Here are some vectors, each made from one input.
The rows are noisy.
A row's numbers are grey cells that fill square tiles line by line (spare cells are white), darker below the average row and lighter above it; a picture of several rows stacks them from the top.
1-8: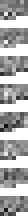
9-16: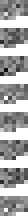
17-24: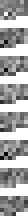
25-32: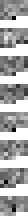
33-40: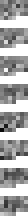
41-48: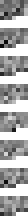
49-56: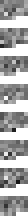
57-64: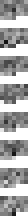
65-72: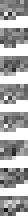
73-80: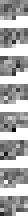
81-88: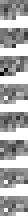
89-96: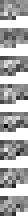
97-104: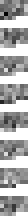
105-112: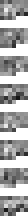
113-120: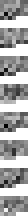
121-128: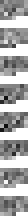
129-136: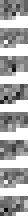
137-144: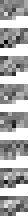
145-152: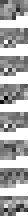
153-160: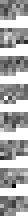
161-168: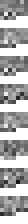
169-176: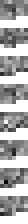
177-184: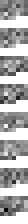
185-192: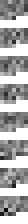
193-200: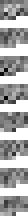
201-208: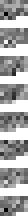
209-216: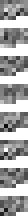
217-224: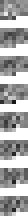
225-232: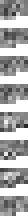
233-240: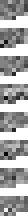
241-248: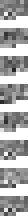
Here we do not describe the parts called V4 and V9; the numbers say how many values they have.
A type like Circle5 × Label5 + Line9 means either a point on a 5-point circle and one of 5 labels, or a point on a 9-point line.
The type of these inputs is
(Bool × V9 + Unit) × (Tree8 + V4).
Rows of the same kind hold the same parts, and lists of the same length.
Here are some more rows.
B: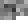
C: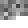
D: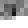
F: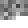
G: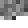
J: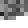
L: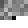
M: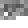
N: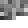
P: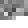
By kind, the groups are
B, D, G, J
C, F, M, P
L
N

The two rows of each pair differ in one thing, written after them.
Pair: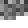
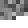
the true/false value
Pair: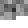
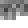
the node of the tree
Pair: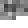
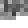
the true/false value
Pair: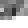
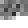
the node of the tree
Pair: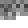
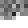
the true/false value
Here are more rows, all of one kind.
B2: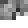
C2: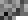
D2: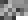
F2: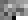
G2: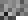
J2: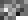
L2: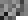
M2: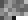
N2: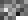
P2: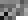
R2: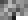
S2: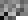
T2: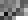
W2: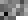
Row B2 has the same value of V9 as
J2, L2, M2 and N2.
